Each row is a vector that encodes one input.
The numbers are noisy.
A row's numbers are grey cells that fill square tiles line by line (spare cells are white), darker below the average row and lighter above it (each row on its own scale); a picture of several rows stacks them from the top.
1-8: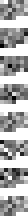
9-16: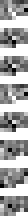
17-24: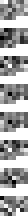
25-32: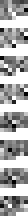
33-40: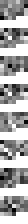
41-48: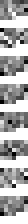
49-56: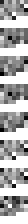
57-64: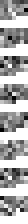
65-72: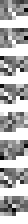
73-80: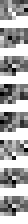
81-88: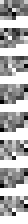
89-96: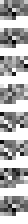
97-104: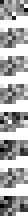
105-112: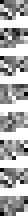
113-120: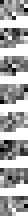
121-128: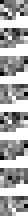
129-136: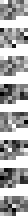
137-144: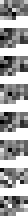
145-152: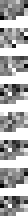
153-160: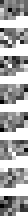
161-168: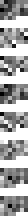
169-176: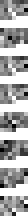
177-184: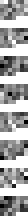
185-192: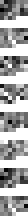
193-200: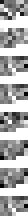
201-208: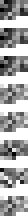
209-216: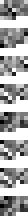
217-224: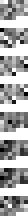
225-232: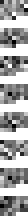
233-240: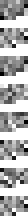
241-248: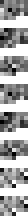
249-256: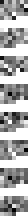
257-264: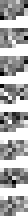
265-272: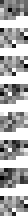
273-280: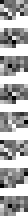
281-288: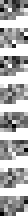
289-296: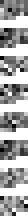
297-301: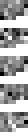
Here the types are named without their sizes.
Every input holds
a label.
